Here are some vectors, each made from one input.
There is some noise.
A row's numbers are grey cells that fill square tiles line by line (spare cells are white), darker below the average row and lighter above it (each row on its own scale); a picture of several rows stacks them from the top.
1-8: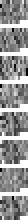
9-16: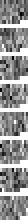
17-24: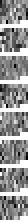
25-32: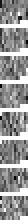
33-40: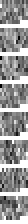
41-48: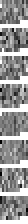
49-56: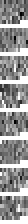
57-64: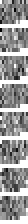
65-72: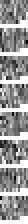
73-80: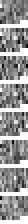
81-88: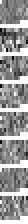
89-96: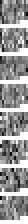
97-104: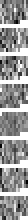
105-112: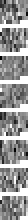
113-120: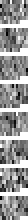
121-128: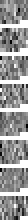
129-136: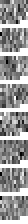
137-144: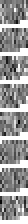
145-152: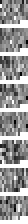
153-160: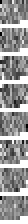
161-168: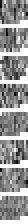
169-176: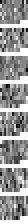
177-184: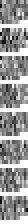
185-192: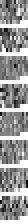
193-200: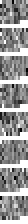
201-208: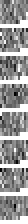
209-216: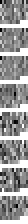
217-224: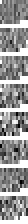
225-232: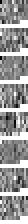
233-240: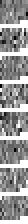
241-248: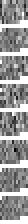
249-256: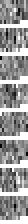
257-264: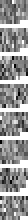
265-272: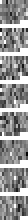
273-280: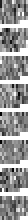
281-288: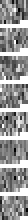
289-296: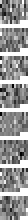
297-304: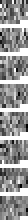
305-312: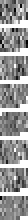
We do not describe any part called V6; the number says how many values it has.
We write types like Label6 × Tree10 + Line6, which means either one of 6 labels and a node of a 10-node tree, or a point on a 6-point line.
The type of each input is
List2(Bool × V6).
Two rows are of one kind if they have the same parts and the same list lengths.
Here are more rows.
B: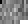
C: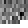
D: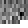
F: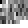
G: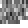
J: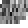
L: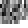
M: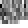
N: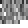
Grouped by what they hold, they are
B, F, G, N
C, D
J, L, M

